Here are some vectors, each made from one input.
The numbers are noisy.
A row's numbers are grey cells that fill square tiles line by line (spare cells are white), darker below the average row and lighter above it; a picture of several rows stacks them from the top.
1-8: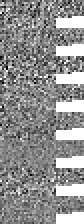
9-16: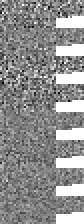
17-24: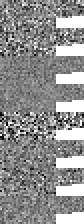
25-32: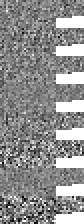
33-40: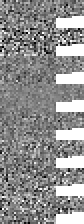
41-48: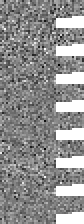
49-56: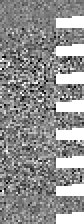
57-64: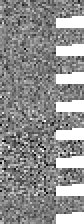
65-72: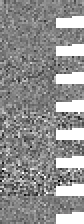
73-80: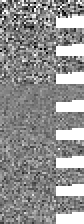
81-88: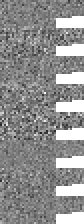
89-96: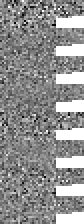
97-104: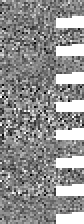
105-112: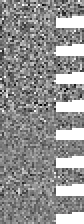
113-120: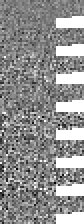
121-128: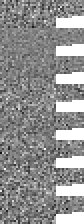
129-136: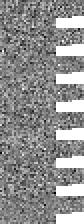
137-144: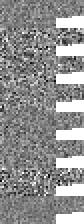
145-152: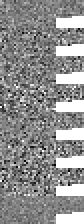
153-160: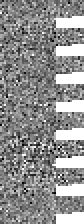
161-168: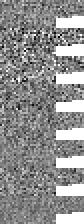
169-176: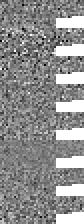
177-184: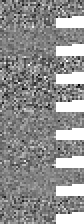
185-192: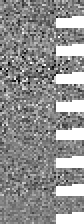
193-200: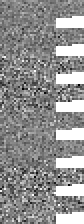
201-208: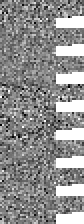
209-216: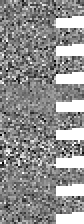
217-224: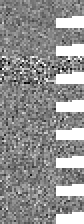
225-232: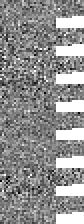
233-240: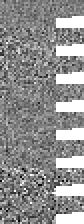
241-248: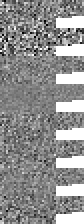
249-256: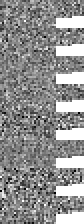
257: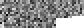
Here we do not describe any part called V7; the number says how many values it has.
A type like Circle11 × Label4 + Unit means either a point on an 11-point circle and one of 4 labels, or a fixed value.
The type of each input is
(Bool × Bool × Bool × Bool + Unit) × (Tree14 + Unit) × V7.
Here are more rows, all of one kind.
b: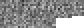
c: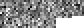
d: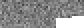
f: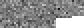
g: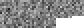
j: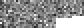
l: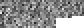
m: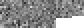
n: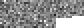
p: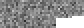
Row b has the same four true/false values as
c, d, l and n.
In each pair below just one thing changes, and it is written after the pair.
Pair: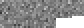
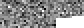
the value of V7
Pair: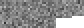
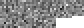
one of the four true/false values
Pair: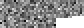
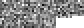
the node of the tree
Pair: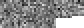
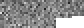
the value of V7
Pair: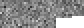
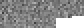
one of the four true/false values
